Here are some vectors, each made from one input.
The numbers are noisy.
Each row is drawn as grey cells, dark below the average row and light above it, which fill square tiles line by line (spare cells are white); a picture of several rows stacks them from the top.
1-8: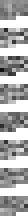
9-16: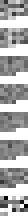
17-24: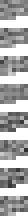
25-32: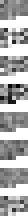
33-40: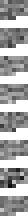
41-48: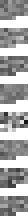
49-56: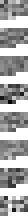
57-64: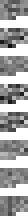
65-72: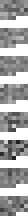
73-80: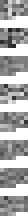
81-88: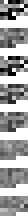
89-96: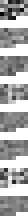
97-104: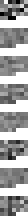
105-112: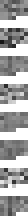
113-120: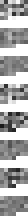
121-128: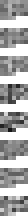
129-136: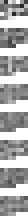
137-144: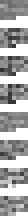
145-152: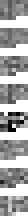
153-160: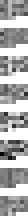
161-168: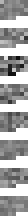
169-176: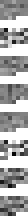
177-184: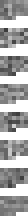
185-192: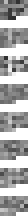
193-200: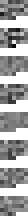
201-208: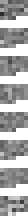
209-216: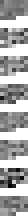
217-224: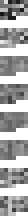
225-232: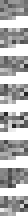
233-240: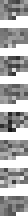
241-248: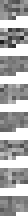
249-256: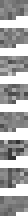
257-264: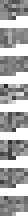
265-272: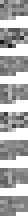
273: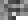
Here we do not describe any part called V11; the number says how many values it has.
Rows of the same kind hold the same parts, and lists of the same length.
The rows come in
3 kinds.
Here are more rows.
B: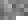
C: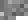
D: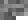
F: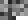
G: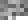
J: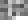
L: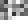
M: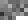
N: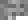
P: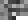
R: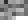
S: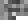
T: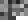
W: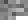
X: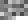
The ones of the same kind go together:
B, C, D, J, L, M, X
F, G, N, R, T, W
P, S

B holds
a point on a 9-point circle, a point on a 6-point line and a point on an 8-point line.
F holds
a point on a 9-point circle, a point on an 8-point line and a value of V11.
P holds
a point on a 5-point line.
